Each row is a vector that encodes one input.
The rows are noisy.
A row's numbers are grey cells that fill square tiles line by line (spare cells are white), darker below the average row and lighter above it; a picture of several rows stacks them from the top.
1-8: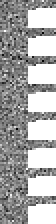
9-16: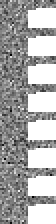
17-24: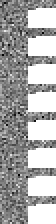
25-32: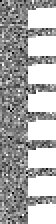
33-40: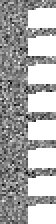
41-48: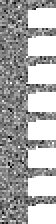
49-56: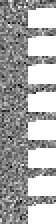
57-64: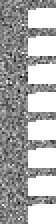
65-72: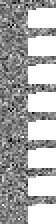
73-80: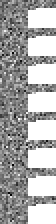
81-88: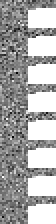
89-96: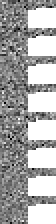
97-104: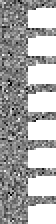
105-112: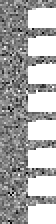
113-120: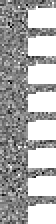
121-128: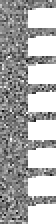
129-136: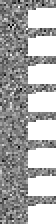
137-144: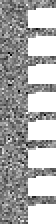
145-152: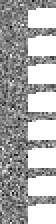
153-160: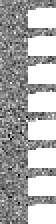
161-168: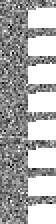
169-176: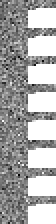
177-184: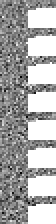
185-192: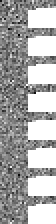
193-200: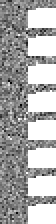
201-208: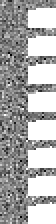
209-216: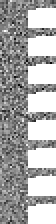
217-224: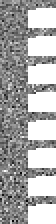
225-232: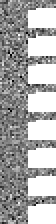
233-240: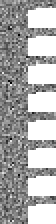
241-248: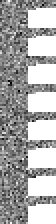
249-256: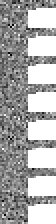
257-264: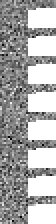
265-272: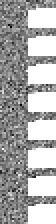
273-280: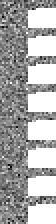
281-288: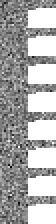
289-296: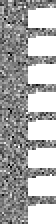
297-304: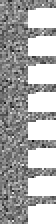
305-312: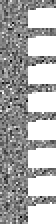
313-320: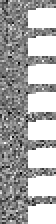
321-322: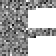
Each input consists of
a point on an 8-point line, together with either a point on a 6-point circle, or one of 6 labels.
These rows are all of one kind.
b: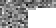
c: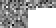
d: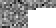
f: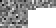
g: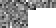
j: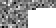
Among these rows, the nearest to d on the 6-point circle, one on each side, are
g and j.
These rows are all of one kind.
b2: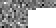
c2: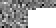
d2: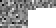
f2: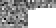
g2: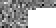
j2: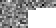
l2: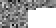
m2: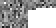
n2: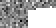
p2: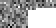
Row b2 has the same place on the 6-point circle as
c2, g2, m2 and p2.
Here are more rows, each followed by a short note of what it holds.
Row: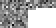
a point on a 6-point circle and a point on an 8-point line
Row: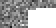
one of 6 labels and a point on an 8-point line
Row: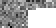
one of 6 labels and a point on an 8-point line
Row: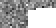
one of 6 labels and a point on an 8-point line
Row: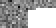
one of 6 labels and a point on an 8-point line
